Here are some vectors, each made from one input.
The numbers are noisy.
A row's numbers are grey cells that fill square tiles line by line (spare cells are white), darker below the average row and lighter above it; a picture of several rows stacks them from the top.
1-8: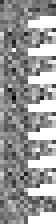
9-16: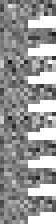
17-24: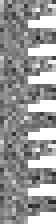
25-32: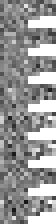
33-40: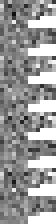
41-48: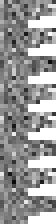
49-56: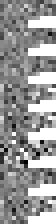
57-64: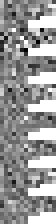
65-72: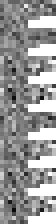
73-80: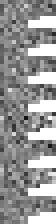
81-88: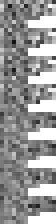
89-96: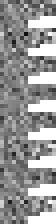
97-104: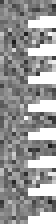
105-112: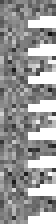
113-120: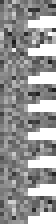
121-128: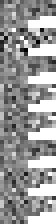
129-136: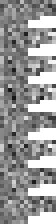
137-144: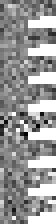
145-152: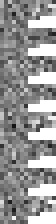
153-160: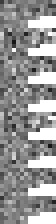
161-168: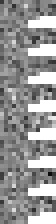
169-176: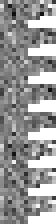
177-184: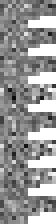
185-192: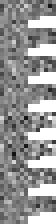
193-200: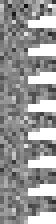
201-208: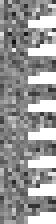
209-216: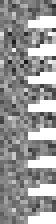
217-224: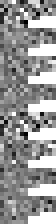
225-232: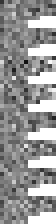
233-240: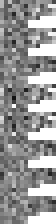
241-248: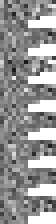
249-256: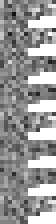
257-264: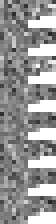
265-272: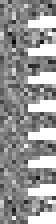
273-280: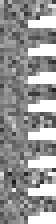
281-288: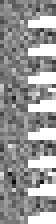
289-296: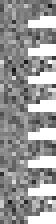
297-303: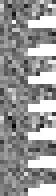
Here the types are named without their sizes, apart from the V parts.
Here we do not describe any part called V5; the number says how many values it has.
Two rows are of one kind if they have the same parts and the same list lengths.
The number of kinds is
3.
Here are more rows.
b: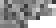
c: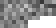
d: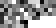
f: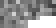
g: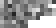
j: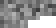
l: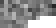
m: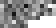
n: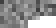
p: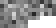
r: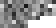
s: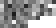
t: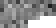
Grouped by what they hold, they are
b, g, m, r, s
c, f, j, l, n, p, t
d

